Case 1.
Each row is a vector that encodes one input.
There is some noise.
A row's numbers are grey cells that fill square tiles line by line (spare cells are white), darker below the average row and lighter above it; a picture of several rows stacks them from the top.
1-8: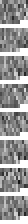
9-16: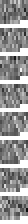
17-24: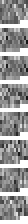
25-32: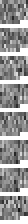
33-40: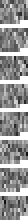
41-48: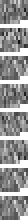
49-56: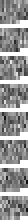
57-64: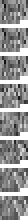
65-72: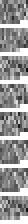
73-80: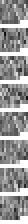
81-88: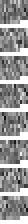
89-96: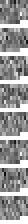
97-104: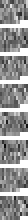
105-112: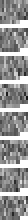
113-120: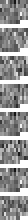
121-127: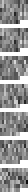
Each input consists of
a point on a 16-point circle.
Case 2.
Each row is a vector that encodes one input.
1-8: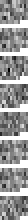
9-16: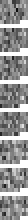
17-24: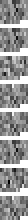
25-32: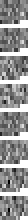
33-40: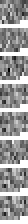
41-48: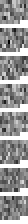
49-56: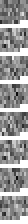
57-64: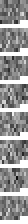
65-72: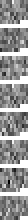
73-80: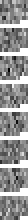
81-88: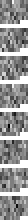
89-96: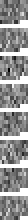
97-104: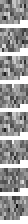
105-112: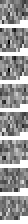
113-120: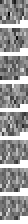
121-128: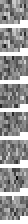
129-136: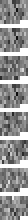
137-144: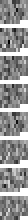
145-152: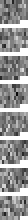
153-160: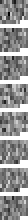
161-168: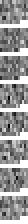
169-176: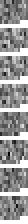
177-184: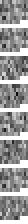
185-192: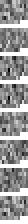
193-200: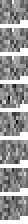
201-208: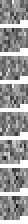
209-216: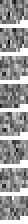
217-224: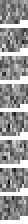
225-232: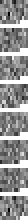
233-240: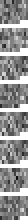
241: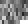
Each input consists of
a point on a 9-point line.
